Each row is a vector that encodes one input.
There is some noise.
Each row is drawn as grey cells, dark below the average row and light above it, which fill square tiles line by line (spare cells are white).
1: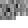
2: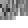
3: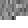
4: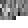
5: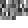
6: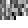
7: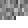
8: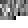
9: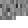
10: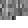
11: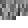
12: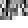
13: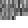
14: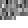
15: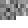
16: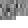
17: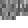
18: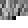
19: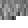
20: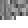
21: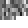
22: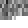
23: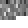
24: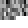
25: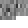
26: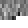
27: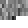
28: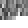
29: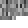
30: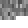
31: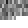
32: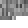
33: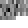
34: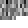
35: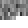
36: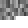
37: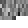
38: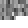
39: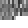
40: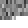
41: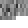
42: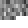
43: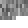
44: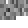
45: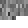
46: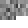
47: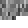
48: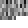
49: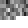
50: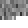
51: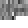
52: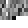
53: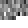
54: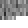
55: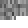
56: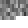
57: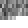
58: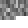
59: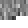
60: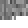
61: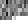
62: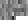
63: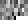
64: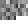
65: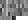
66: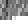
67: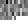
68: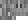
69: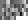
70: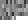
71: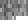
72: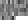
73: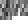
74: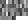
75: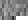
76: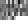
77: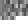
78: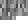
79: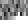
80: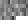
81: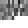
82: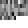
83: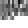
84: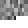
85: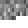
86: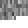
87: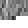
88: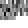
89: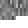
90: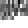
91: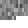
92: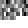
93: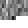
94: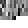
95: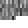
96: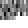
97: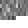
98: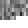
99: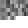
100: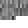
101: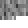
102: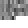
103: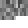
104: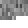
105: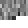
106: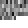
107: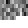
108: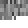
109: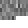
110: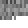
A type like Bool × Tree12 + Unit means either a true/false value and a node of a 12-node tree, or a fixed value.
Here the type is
Bool × (Line4 × Line5 + Line7).
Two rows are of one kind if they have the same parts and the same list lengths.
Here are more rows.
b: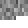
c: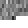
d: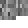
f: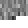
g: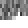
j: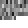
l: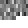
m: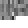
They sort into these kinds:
b, c, f, m
d, g, j, l

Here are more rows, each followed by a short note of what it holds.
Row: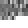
a point on a 4-point line, a point on a 5-point line and a true/false value
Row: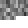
a point on a 4-point line, a point on a 5-point line and a true/false value
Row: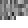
a point on a 4-point line, a point on a 5-point line and a true/false value
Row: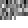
a point on a 4-point line, a point on a 5-point line and a true/false value
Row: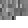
a point on a 4-point line, a point on a 5-point line and a true/false value
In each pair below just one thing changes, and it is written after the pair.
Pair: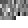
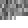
the true/false value
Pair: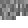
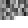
the place on the 5-point line
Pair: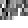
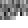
the place on the 4-point line
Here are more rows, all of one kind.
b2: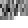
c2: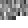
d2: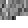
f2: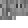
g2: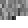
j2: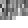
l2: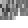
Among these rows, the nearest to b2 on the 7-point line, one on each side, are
c2 and f2.
